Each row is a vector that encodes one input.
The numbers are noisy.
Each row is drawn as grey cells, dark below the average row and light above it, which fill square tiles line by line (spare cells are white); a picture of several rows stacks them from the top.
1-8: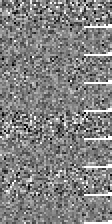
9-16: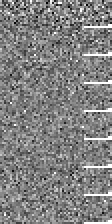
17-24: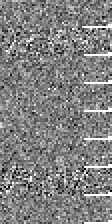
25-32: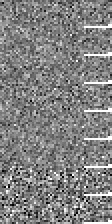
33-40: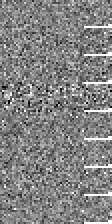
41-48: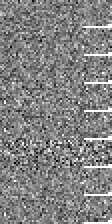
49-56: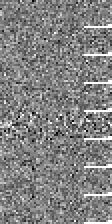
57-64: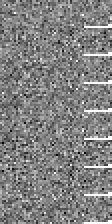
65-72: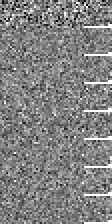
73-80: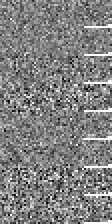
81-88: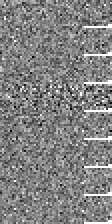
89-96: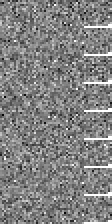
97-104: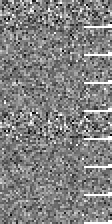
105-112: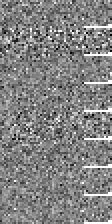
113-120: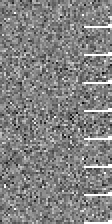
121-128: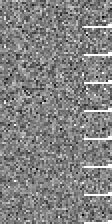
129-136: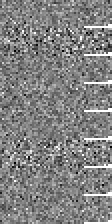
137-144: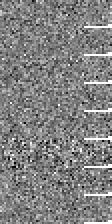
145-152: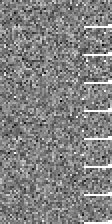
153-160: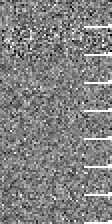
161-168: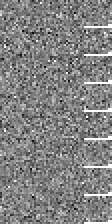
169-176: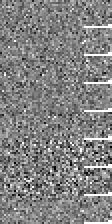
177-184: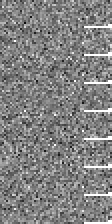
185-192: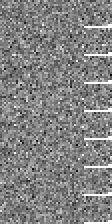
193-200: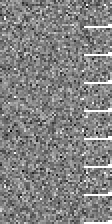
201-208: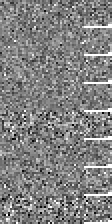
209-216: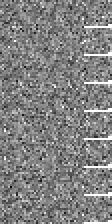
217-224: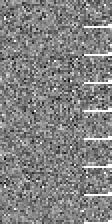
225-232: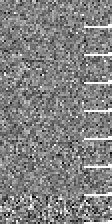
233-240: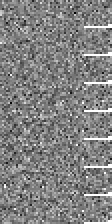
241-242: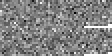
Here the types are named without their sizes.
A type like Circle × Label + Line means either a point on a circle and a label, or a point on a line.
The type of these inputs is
((Bool × Bool × Bool × Bool + Unit) × (Tree + Unit) + Circle) × Tree.
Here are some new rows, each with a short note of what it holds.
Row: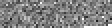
a node of a tree and four true/false values
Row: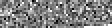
a point on a circle and a node of a tree
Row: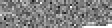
a node of a tree
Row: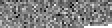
a node of each of two trees and four true/false values
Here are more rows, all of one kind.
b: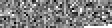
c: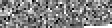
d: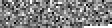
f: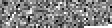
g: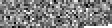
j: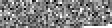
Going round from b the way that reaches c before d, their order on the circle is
b, c, f, d, j, g.
